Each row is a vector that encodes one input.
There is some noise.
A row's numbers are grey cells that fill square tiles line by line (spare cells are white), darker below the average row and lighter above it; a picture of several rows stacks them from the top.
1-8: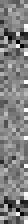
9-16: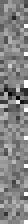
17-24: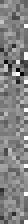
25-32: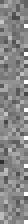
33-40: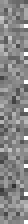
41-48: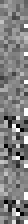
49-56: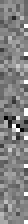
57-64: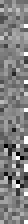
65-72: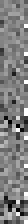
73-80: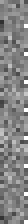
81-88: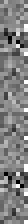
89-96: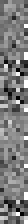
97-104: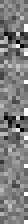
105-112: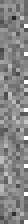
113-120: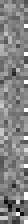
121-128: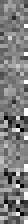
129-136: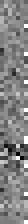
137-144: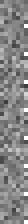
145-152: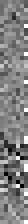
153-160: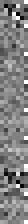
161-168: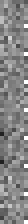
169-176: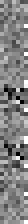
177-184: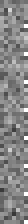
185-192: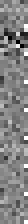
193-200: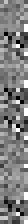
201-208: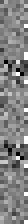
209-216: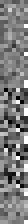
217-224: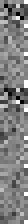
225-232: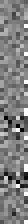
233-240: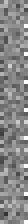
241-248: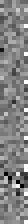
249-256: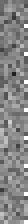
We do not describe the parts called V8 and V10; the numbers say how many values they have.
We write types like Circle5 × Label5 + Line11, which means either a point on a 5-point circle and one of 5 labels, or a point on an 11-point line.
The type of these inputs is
(Bool × Bool × Bool × Bool + V8) × Line7 + Line6 × V10.
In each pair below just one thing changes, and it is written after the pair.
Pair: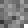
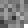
the place on the 7-point line
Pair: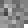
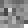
one of the four true/false values
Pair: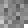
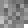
the place on the 7-point line
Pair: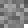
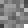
the place on the 7-point line
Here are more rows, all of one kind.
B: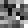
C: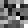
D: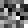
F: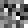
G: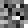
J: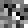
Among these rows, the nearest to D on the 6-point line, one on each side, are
F and G.
